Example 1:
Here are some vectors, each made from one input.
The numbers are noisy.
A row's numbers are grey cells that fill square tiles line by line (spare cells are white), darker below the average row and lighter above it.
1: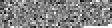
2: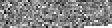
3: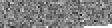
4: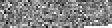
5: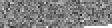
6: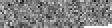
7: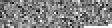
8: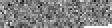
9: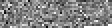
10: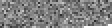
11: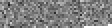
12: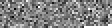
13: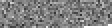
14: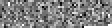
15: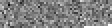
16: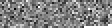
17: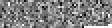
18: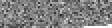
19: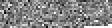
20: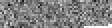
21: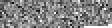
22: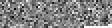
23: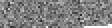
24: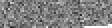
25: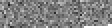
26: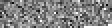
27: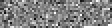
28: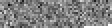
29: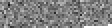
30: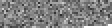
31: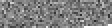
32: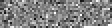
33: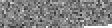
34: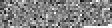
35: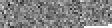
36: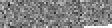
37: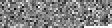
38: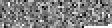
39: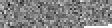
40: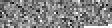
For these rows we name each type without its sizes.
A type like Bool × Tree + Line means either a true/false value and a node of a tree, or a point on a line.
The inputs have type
Circle + Line.
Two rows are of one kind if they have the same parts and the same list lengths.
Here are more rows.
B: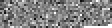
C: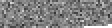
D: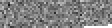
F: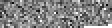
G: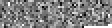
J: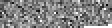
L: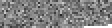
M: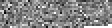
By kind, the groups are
B, F, G, J, M
C, D, L

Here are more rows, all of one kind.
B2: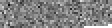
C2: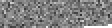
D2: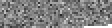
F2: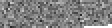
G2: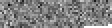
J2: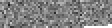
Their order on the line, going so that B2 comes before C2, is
G2, B2, J2, F2, C2, D2.
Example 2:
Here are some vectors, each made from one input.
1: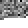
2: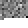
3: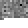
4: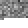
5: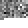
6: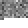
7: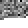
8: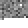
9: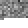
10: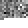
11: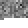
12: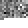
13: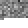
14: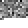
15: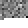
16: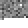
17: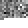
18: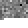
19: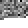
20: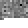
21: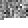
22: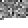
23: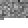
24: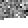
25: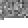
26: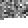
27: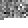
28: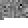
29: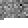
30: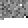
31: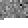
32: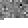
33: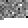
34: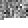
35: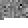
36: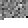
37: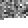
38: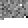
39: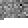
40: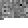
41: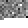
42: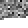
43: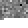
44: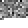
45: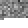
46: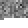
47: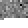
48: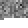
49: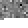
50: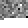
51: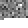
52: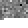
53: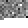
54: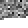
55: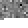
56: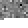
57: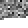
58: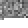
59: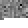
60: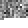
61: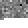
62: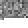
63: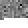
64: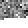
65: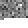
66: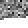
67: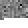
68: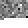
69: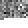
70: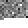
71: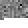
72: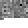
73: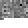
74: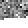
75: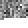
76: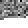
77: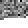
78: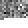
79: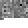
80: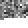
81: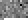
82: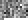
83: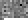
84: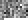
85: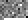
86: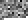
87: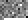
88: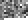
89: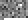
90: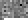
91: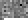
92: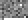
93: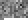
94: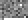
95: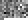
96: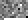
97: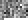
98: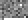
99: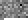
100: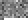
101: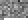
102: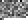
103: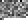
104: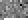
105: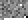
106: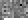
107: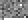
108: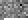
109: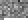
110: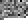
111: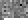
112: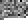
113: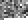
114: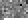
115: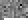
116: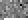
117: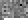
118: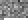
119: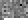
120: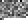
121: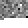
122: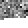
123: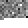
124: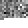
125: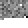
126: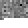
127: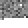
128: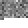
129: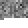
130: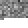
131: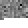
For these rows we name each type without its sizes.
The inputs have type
Bool × Bool × Bool + Line.
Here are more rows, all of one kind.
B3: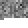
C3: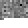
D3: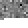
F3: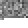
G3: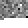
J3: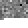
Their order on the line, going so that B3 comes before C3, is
B3, C3, J3, D3, F3, G3.
